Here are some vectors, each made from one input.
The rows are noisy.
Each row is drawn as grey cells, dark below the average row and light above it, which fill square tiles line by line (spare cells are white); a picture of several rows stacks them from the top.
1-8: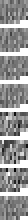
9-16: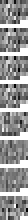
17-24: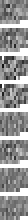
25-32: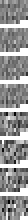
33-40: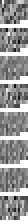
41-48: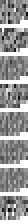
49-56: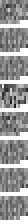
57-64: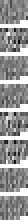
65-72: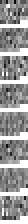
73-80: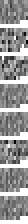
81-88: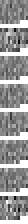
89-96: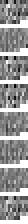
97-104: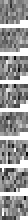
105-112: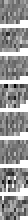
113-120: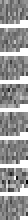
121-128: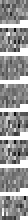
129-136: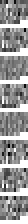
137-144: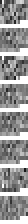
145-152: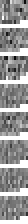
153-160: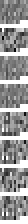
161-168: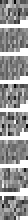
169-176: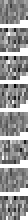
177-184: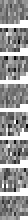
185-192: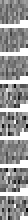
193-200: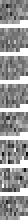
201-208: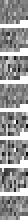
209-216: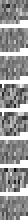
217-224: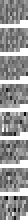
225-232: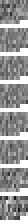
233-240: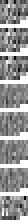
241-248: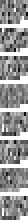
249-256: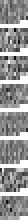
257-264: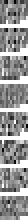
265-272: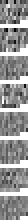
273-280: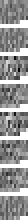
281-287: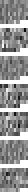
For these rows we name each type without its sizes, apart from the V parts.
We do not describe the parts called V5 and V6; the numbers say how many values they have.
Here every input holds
a true/false value and a value of V5, together with either a point on a line, or a value of V6.
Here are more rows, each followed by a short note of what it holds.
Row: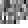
a point on a line, a true/false value and a value of V5
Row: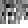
a point on a line, a true/false value and a value of V5
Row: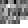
a point on a line, a true/false value and a value of V5
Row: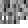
a true/false value, a value of V5 and a value of V6
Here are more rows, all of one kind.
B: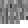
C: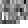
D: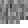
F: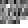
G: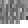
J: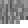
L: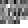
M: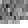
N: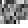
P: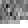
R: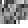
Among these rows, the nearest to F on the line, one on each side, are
L and N.
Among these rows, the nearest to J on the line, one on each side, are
B and R.
